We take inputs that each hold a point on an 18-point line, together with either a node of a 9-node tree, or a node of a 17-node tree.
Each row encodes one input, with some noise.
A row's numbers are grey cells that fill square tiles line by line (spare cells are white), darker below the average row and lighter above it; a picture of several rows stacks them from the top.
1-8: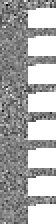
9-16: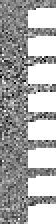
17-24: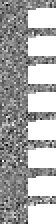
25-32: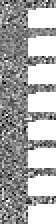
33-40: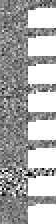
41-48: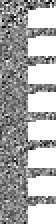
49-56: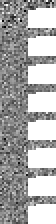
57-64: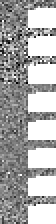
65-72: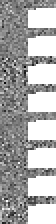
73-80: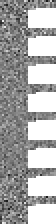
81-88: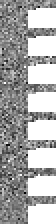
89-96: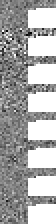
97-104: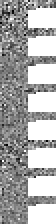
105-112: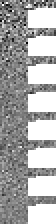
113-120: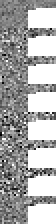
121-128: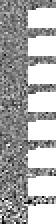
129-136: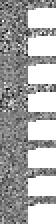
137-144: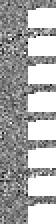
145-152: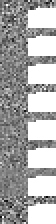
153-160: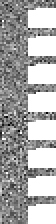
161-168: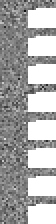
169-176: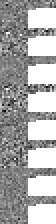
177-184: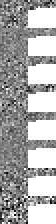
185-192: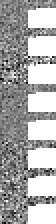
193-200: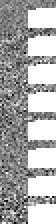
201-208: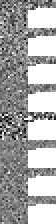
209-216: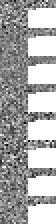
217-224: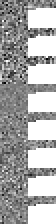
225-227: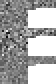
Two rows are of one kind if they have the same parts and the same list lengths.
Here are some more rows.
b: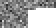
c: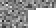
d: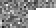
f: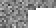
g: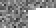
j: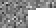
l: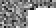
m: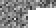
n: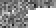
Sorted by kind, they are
b, g, m
c, d, f, j, l, n

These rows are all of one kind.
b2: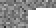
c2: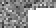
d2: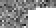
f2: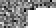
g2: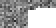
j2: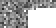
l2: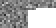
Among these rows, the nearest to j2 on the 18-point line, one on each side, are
c2 and l2.
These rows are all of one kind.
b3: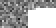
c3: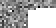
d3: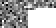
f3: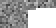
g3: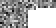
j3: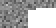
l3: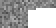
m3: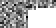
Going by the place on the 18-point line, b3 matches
j3 and l3.
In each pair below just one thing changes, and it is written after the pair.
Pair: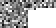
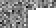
the place on the 18-point line
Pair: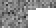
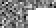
the node of the tree
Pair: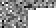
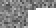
the node of the tree
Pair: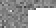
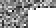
the node of the tree
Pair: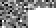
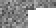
the place on the 18-point line
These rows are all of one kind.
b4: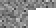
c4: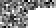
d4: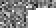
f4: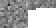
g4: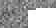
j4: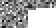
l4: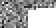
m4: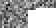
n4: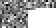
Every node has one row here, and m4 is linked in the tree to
b4.
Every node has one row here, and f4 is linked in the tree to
l4.
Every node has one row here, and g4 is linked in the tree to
d4.
